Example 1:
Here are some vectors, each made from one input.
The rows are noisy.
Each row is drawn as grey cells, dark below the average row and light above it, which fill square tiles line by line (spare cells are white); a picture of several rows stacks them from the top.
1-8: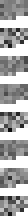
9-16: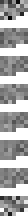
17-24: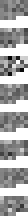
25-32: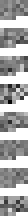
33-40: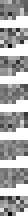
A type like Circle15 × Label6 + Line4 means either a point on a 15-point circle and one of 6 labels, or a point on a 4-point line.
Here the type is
Bool × Line3 × Line3.
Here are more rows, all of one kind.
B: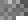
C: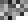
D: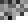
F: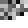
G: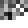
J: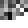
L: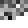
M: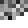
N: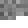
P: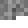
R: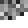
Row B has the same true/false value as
N and P.
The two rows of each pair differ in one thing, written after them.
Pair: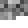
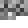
the place on one of the two 3-point lines
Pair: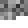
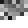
the true/false value
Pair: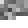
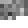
the place on one of the two 3-point lines
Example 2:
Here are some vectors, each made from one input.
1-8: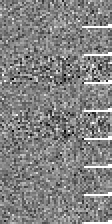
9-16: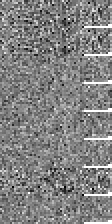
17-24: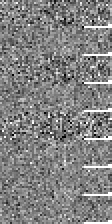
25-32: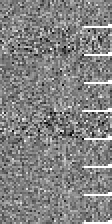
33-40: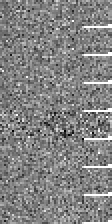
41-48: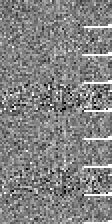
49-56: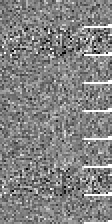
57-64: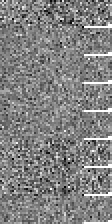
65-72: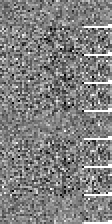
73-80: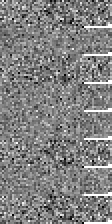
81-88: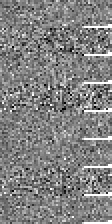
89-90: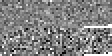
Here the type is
Line6 + Line8 × Line8.
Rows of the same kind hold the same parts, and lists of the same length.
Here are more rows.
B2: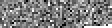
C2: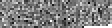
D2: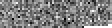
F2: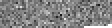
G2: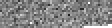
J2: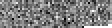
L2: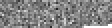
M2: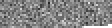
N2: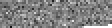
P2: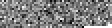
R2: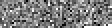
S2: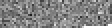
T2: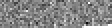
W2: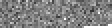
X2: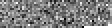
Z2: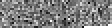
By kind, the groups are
B2, C2, D2, J2, P2, R2, X2, Z2
F2, G2, L2, M2, N2, S2, T2, W2

